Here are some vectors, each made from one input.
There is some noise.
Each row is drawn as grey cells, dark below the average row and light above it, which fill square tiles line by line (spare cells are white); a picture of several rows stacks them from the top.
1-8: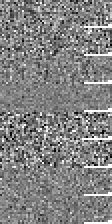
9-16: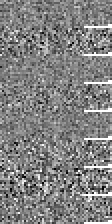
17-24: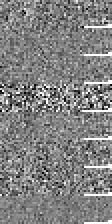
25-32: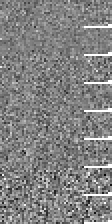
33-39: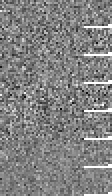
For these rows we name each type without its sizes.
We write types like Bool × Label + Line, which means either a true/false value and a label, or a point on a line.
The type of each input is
Bool × Line.
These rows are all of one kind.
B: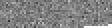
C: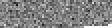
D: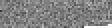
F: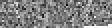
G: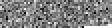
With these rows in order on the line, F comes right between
D and G.
